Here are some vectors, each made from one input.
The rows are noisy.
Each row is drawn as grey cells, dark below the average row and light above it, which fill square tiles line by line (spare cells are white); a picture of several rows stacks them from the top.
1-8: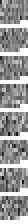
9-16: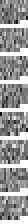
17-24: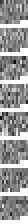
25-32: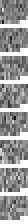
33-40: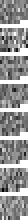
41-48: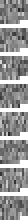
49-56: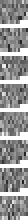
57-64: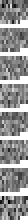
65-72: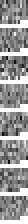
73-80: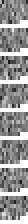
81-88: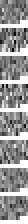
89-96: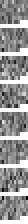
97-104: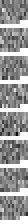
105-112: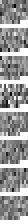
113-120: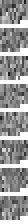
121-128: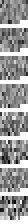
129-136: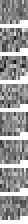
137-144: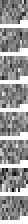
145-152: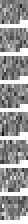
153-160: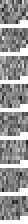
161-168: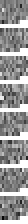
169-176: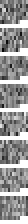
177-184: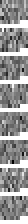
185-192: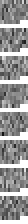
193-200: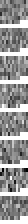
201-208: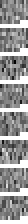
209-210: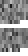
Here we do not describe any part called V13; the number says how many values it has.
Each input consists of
either a point on an 8-point circle and three true/false values, or a value of V13.
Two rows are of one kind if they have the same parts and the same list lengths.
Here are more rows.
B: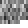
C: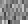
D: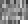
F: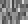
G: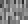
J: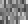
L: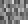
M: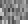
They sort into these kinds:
B, C, D, G, L, M
F, J

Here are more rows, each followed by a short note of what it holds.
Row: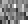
a value of V13
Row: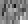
a point on an 8-point circle and three true/false values
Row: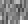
a point on an 8-point circle and three true/false values
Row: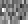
a point on an 8-point circle and three true/false values
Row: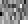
a point on an 8-point circle and three true/false values
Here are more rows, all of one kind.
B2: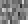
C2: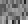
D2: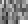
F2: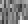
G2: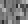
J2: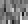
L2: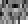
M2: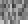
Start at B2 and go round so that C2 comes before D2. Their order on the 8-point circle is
B2, G2, L2, C2, J2, D2, M2, F2.
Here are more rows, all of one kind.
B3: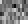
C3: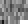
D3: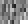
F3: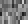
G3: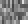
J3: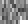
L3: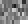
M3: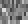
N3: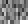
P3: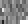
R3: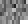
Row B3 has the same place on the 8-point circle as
J3 and L3.
